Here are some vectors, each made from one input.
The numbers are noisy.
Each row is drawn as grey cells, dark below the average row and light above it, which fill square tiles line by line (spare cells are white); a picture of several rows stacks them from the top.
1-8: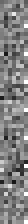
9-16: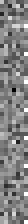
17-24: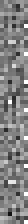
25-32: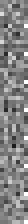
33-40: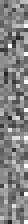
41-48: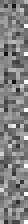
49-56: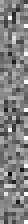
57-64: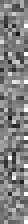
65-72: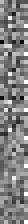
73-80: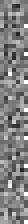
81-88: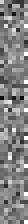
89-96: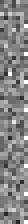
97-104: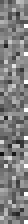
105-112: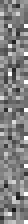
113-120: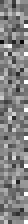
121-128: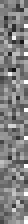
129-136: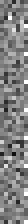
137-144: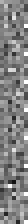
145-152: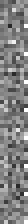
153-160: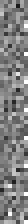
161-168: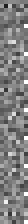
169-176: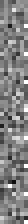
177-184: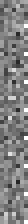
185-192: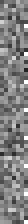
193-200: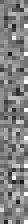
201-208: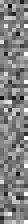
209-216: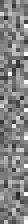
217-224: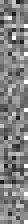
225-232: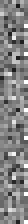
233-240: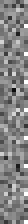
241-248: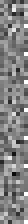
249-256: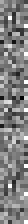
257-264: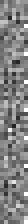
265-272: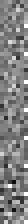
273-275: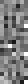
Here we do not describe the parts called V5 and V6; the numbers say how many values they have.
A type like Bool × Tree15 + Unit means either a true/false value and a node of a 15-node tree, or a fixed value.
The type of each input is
((Bool × Bool × Bool × Bool + V5) × V6 + Unit) × Line14.
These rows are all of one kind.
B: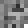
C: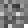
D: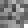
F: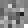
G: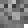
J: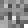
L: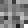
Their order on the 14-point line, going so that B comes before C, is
L, B, C, G, D, F, J.
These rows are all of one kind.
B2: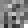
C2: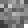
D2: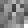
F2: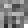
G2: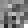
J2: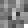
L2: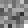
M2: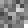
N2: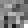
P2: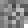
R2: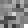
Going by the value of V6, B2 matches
L2 and M2.
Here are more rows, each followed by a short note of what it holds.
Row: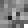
a point on a 14-point line, a value of V5 and a value of V6
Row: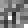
a point on a 14-point line
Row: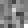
a point on a 14-point line, a value of V5 and a value of V6
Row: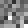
a point on a 14-point line
